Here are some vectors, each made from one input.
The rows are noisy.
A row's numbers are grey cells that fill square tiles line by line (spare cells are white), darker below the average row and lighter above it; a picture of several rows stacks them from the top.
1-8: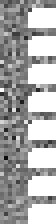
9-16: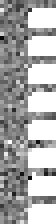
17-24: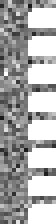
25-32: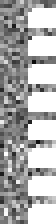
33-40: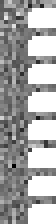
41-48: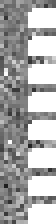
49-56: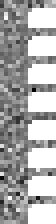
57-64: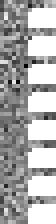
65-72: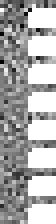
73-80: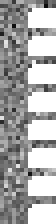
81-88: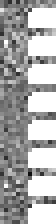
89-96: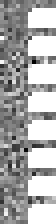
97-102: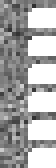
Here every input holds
either a point on a 5-point line, or a point on a 12-point line.
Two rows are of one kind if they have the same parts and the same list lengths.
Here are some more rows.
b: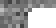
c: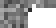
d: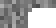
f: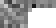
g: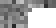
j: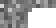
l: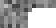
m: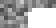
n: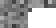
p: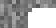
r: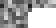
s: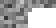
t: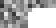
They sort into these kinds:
b, c, d, f, g, j, l, m, n, p, s
r, t

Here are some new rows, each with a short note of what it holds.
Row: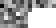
a point on a 5-point line
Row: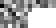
a point on a 5-point line
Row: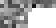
a point on a 12-point line
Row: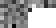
a point on a 12-point line
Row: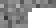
a point on a 12-point line
